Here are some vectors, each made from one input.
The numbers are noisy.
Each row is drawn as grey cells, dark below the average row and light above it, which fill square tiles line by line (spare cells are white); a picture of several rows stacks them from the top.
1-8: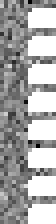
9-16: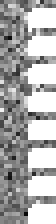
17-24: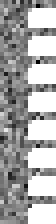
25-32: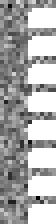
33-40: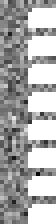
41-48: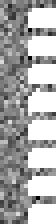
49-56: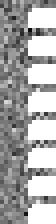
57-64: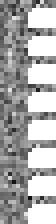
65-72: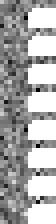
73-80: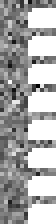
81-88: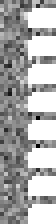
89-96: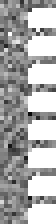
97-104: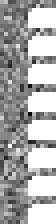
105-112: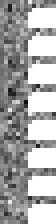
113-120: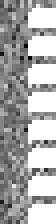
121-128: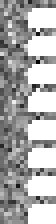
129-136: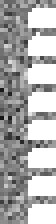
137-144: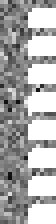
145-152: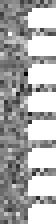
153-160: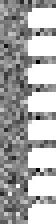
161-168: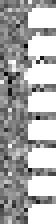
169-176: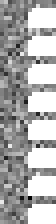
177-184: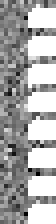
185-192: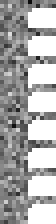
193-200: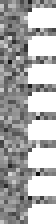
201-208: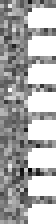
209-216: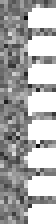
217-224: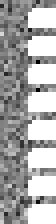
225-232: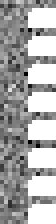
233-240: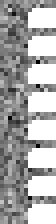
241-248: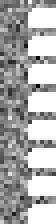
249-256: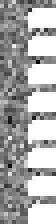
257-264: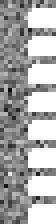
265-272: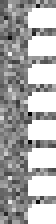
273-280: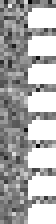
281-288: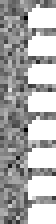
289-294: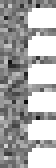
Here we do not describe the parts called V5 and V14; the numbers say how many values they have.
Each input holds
either a point on a 7-point line, a true/false value and a value of V5, or a value of V14.
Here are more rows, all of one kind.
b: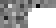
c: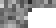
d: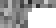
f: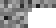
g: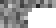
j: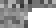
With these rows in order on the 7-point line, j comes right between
d and g.
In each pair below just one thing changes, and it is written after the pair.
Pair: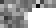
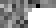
the true/false value
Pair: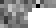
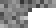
the value of V5
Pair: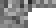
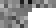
the value of V5
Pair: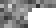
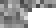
the value of V5
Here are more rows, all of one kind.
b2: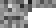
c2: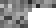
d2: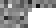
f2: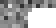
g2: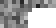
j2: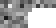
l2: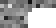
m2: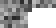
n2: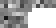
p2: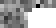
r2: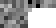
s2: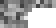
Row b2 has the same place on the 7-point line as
f2, l2 and r2.
